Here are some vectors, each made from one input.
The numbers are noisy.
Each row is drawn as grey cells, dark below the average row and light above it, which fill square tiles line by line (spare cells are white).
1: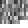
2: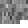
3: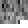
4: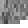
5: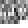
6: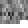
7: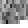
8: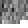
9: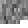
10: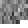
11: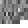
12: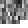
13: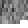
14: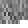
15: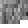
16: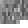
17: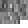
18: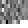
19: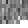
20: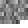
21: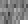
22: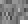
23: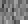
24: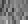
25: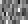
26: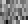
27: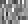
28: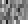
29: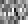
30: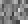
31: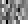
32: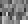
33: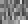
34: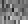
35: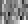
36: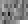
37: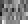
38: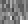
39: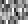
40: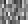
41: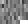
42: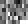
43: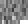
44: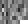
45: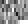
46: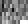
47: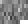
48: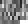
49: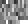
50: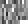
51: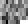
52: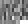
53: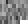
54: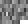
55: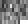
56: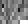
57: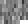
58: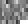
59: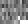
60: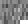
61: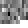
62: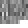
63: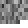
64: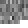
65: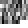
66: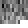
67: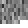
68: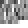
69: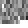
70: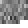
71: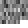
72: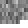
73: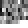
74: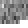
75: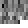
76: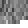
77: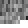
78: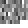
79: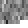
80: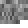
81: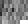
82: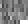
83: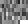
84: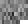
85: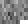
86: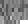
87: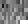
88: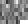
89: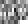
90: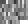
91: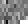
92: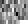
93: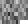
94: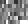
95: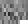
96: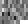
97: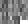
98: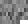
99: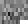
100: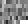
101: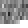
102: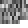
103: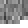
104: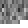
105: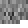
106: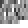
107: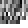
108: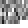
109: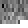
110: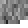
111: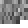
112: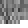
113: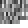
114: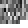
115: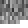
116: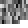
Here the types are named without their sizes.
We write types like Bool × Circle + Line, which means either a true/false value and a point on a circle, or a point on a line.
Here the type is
Label × (Label × Label + Unit) + Line.
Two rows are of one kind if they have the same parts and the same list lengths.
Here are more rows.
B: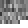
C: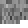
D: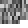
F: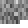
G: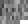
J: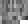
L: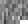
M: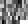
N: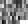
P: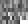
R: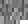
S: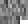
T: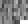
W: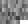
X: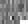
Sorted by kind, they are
B, G, J, P, R, T, X
C, F, L, S, W
D, M, N

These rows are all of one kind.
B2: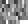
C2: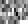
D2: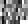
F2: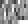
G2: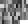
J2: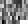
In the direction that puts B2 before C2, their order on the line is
G2, J2, D2, B2, F2, C2.
